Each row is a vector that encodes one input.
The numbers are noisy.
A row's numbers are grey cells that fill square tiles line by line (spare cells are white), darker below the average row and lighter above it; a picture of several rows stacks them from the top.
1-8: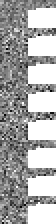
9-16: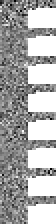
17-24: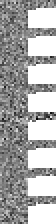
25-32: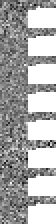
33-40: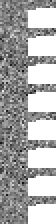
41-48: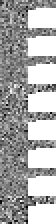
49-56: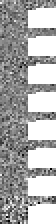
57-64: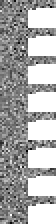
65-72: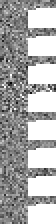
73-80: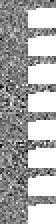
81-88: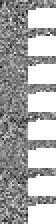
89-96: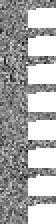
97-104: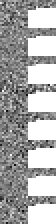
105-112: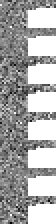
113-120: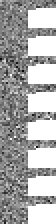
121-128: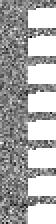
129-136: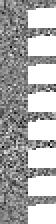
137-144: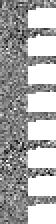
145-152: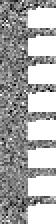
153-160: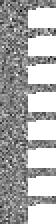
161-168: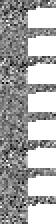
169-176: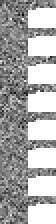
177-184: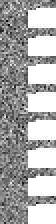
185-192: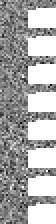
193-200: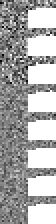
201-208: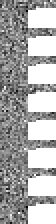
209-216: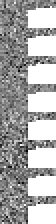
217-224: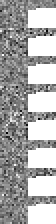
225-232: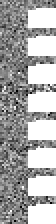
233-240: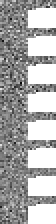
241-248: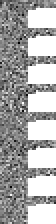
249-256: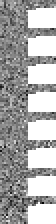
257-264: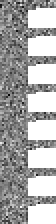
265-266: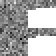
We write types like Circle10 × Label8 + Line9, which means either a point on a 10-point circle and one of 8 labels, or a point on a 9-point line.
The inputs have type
Label4 × Label4 × Label4 + Label5 × (Label6 × Label6 + Unit).
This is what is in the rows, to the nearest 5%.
About 35% of them hold three labels (each one of 4). The rest hold one of 5 labels, together with either a fixed value, or two labels (each one of 6).
